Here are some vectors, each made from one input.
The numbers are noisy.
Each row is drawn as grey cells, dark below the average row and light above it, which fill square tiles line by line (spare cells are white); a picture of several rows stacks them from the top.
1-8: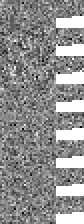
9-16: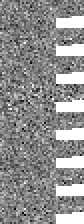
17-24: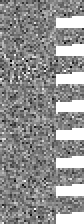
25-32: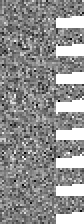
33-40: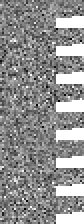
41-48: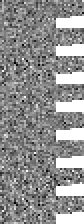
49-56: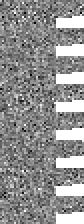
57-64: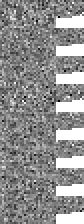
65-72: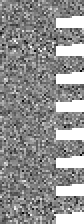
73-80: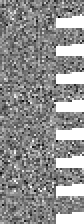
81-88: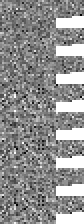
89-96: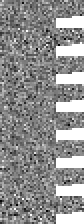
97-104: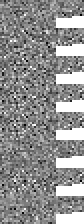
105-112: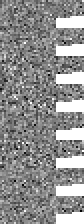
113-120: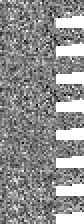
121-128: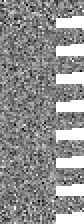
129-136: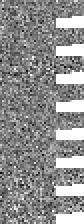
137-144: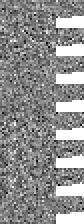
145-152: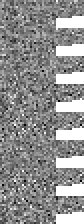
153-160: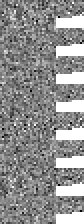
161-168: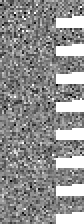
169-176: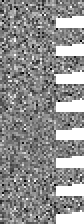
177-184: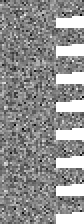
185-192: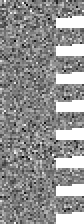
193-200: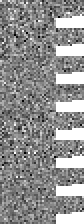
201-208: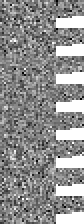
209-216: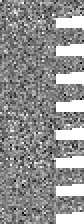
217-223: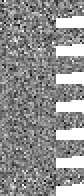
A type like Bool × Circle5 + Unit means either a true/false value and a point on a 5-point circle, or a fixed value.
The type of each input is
(Bool × Bool × Bool × Label5 + Tree10) × Label5.
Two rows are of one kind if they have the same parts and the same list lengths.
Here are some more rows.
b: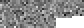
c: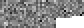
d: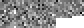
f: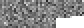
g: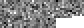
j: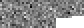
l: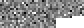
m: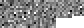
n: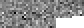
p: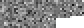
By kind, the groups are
b, c, f, j, n, p
d, g, l, m

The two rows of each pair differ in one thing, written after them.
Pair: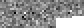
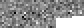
one of the three true/false values
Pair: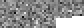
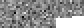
one of the two labels
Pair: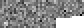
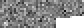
one of the three true/false values
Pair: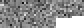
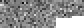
one of the three true/false values
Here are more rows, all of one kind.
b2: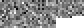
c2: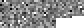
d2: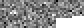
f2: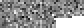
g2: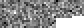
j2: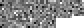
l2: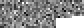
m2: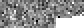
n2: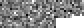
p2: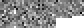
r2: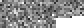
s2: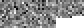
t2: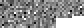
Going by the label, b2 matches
m2, p2 and s2.
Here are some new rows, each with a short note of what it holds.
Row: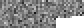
two labels (each one of 5) and three true/false values
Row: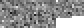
two labels (each one of 5) and three true/false values
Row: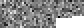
one of 5 labels and a node of a 10-node tree
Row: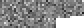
two labels (each one of 5) and three true/false values
